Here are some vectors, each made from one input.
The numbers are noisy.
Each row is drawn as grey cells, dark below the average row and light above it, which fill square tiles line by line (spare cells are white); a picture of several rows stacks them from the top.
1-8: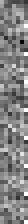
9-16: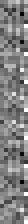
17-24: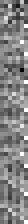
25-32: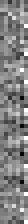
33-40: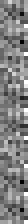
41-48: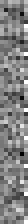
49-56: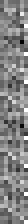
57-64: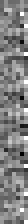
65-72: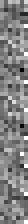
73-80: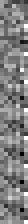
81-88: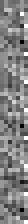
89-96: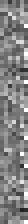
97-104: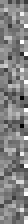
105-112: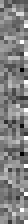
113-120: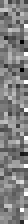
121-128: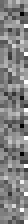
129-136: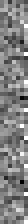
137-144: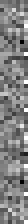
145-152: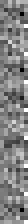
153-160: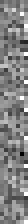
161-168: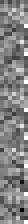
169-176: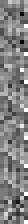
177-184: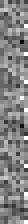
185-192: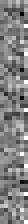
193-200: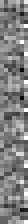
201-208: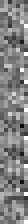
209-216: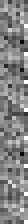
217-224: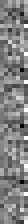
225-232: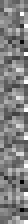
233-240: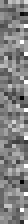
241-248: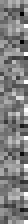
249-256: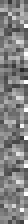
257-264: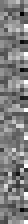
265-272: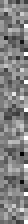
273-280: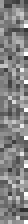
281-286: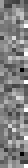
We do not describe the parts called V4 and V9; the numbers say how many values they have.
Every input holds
either a true/false value, a value of V4 and a value of V9, or a list of up to two points on a 6-point line.
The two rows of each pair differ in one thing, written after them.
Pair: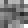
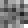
the value of V9
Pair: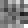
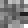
the value of V9
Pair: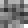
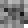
the true/false value
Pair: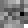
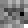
the value of V9
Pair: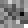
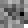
the value of V4
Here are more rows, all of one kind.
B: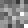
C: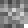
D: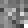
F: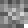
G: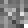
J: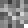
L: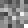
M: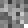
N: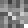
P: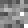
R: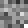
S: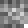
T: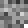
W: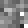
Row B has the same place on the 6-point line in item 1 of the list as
J, L and N.
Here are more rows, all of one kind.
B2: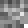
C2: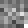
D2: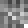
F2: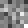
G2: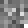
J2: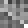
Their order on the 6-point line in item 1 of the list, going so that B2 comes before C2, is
J2, F2, D2, B2, C2, G2.
